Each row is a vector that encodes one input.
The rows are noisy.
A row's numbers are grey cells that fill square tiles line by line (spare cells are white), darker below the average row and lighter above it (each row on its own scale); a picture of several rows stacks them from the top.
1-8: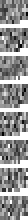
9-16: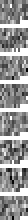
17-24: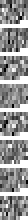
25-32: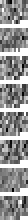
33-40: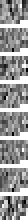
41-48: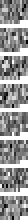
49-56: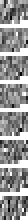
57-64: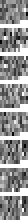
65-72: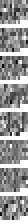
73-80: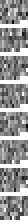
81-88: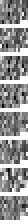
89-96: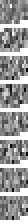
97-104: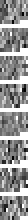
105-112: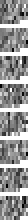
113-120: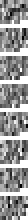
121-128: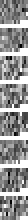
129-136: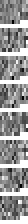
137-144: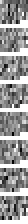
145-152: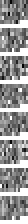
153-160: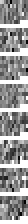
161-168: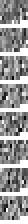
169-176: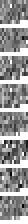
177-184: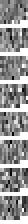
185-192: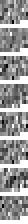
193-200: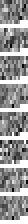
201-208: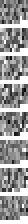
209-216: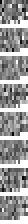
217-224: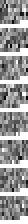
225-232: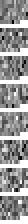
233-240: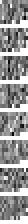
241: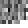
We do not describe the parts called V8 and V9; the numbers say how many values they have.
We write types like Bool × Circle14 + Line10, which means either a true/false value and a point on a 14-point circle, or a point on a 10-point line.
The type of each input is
Label10 × V9 + (Line6 + Line10) × V8.
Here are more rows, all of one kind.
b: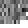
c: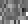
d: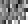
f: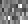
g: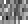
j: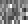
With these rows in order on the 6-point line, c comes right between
g and j.
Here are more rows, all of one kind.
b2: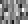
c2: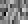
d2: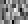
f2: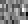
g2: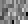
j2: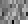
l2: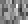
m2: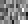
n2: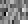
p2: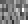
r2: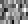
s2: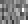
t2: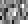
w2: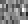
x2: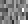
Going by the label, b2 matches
f2, p2, s2 and w2.
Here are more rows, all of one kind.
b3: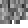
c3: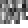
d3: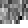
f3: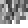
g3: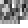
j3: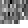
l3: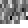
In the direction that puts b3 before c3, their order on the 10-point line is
j3, g3, f3, d3, b3, c3, l3.
